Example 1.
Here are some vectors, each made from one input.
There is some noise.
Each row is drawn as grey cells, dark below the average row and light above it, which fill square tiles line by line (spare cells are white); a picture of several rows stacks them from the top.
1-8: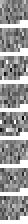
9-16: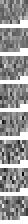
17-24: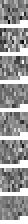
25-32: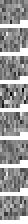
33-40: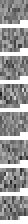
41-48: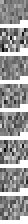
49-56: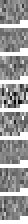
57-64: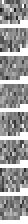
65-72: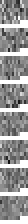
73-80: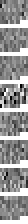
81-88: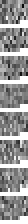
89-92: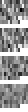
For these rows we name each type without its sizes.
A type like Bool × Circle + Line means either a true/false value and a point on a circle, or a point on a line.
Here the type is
Bool × Bool × Bool + Circle.
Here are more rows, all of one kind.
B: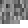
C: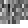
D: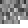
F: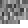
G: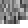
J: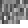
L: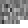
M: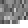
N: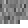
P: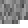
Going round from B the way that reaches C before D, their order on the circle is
B, G, C, M, D, L, P, J, F, N.
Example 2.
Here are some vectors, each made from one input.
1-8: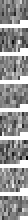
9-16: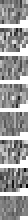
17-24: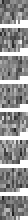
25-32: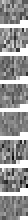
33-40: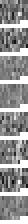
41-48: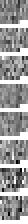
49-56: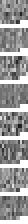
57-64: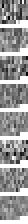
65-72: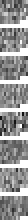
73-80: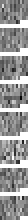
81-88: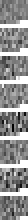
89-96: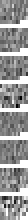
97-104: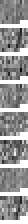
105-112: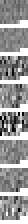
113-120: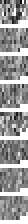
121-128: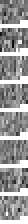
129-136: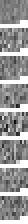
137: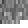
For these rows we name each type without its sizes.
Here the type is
Bool × Bool × Bool × Label + Unit.
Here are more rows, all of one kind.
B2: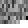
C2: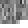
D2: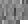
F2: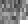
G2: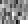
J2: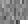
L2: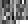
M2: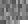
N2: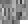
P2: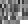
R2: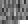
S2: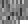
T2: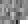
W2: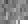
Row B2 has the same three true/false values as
C2, F2, P2 and W2.
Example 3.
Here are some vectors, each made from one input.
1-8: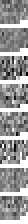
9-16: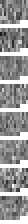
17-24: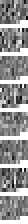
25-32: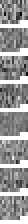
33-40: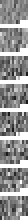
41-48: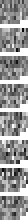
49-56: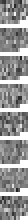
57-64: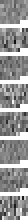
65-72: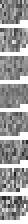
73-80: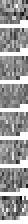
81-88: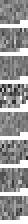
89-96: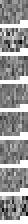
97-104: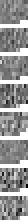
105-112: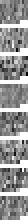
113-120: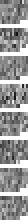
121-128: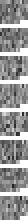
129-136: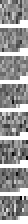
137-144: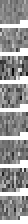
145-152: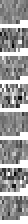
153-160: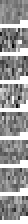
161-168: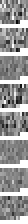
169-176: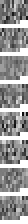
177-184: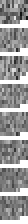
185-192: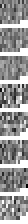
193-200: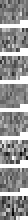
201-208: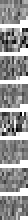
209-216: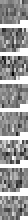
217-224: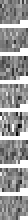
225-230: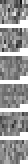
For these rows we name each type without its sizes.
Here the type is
(Bool × Bool × Bool + Unit) × Label.
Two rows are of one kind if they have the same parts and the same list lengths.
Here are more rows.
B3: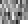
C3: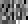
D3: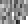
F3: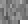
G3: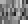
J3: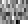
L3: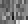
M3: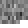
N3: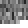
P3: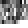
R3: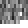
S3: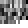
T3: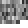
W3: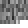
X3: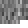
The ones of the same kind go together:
B3, J3, N3, R3, T3, W3
C3, D3, F3, G3, L3, M3, P3, S3, X3

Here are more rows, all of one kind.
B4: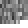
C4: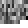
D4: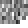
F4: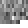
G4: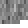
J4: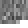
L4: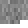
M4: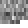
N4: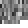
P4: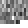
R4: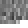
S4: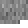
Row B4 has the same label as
M4 and S4.
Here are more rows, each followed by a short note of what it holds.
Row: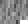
a label
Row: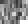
a label and three true/false values
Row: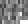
a label
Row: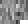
a label
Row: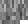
a label and three true/false values
